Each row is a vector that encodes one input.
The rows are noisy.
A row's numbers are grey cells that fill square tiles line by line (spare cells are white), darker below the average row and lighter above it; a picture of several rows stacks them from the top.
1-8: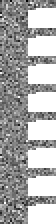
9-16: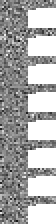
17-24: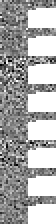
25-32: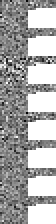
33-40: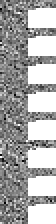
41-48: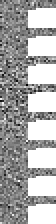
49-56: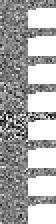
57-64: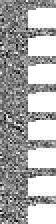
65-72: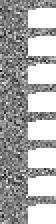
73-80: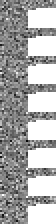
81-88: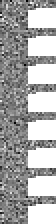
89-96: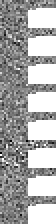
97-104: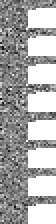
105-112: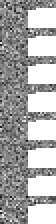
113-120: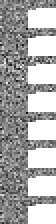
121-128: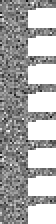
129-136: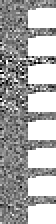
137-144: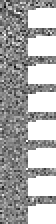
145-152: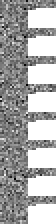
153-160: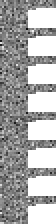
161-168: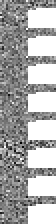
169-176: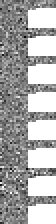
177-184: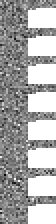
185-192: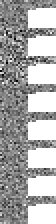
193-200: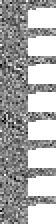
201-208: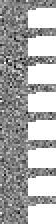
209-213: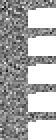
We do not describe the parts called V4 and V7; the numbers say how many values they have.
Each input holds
either a node of a 10-node tree and a value of V4, or a true/false value and a value of V7.
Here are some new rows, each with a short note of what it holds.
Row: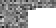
a true/false value and a value of V7
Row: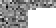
a node of a 10-node tree and a value of V4
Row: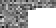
a true/false value and a value of V7
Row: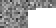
a true/false value and a value of V7
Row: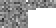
a node of a 10-node tree and a value of V4
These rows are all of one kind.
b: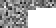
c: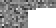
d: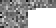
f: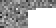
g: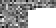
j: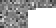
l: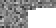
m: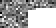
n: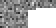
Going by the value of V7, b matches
g, j and l.
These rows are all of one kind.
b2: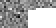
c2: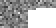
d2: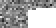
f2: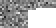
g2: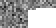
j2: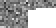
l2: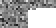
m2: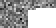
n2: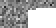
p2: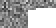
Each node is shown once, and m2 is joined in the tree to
f2, j2 and l2.
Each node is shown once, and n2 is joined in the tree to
c2 and l2.
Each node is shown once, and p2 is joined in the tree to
b2, d2 and l2.
